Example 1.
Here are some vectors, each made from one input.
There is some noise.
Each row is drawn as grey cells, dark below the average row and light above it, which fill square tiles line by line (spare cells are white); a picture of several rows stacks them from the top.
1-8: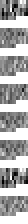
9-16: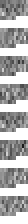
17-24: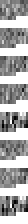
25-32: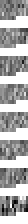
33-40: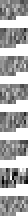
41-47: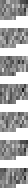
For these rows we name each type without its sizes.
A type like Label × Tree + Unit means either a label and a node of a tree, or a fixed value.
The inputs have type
Bool × Bool × Bool + Unit.
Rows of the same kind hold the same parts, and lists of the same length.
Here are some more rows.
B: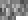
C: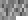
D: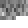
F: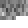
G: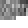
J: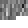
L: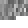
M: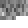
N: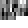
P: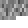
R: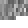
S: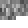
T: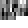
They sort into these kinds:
B, C, D, F, G, J, L, M, P, R, S
N, T

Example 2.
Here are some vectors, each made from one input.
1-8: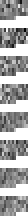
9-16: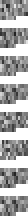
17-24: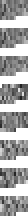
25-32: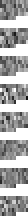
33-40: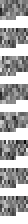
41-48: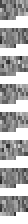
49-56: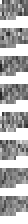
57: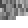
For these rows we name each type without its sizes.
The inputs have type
Circle.
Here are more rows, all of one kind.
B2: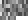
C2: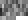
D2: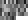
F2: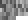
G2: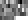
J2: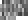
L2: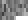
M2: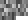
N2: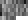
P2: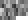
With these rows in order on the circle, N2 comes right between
C2 and D2.
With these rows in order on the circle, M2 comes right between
D2 and G2.
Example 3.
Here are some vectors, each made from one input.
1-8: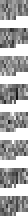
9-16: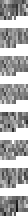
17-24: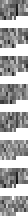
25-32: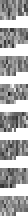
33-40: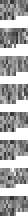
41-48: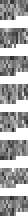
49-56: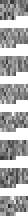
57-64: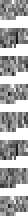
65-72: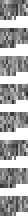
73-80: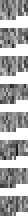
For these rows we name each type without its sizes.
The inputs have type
Line.
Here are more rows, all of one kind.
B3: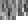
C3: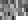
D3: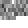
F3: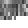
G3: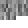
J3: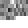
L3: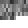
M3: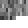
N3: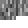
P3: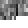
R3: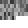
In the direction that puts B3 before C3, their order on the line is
J3, D3, G3, B3, C3, R3, L3, M3, N3, P3, F3.
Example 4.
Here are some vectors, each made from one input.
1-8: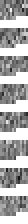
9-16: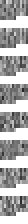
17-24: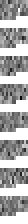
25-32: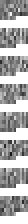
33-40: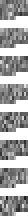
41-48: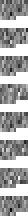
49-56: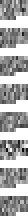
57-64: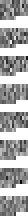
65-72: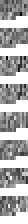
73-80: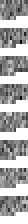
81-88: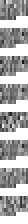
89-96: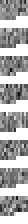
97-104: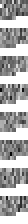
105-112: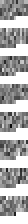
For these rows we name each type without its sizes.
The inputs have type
Tree.
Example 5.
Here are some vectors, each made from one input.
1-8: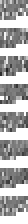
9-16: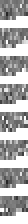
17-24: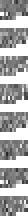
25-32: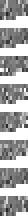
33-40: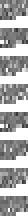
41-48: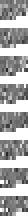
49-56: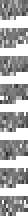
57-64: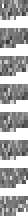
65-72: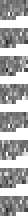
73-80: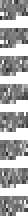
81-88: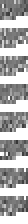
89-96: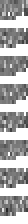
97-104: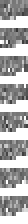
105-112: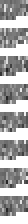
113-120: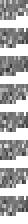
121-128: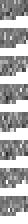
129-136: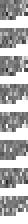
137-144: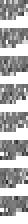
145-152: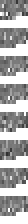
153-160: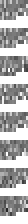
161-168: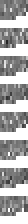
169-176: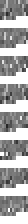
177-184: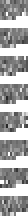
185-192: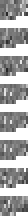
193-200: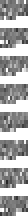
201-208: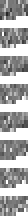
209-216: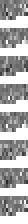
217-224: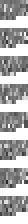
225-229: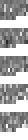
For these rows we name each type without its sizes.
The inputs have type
Label.
